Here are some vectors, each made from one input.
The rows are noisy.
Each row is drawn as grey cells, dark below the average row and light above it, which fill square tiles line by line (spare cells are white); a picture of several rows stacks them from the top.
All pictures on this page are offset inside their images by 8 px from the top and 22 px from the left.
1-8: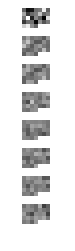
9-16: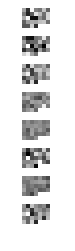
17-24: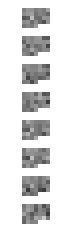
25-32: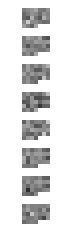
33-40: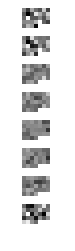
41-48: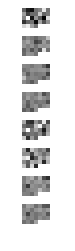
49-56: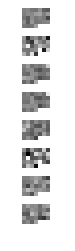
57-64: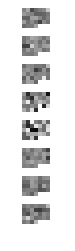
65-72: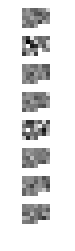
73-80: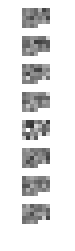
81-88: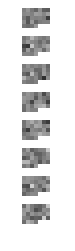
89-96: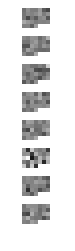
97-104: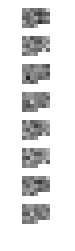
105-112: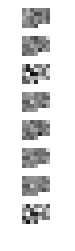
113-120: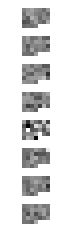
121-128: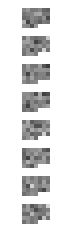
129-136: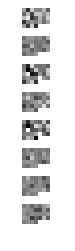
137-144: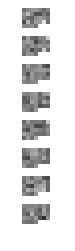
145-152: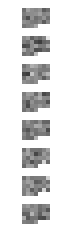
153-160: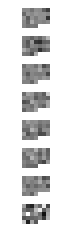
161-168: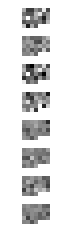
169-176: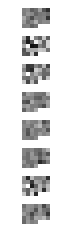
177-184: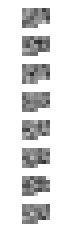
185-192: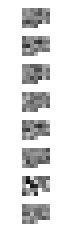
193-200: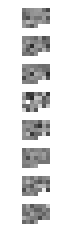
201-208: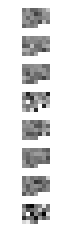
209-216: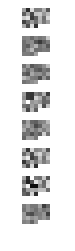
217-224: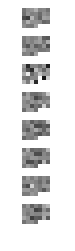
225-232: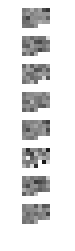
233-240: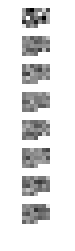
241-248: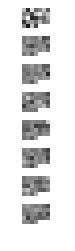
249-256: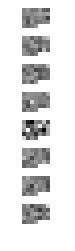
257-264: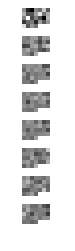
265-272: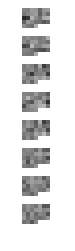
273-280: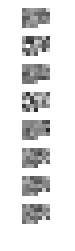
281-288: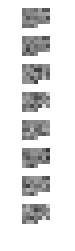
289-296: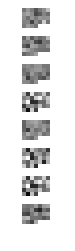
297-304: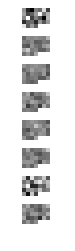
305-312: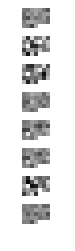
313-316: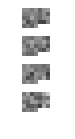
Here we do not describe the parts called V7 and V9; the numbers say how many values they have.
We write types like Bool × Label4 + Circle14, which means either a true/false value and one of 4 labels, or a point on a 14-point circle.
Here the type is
(Bool × Bool × Bool + V9) × Circle11 × V7 + Line11.
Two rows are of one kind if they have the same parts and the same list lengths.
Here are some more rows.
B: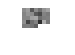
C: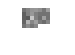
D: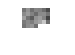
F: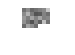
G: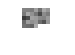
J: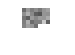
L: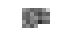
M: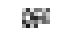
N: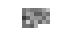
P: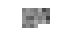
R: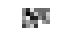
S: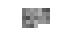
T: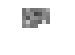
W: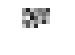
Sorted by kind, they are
B, D, G, L
C, F, J, N, P, S, T
M, R, W

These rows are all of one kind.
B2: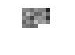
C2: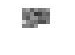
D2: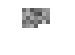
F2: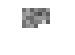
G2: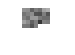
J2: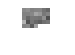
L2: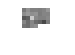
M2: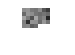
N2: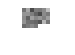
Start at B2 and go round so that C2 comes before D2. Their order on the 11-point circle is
B2, M2, J2, L2, C2, G2, N2, D2, F2.
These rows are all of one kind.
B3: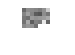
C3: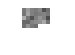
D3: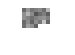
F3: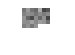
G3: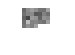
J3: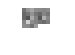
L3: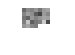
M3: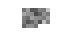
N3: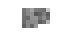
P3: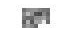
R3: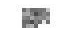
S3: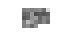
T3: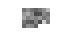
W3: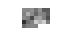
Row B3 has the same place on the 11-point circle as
L3, R3 and T3.
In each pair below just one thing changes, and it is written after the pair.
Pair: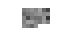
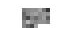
the value of V7
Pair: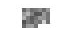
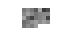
the place on the 11-point circle
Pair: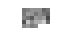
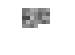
the place on the 11-point circle
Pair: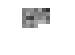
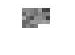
the value of V7
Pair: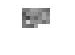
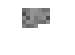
the value of V7
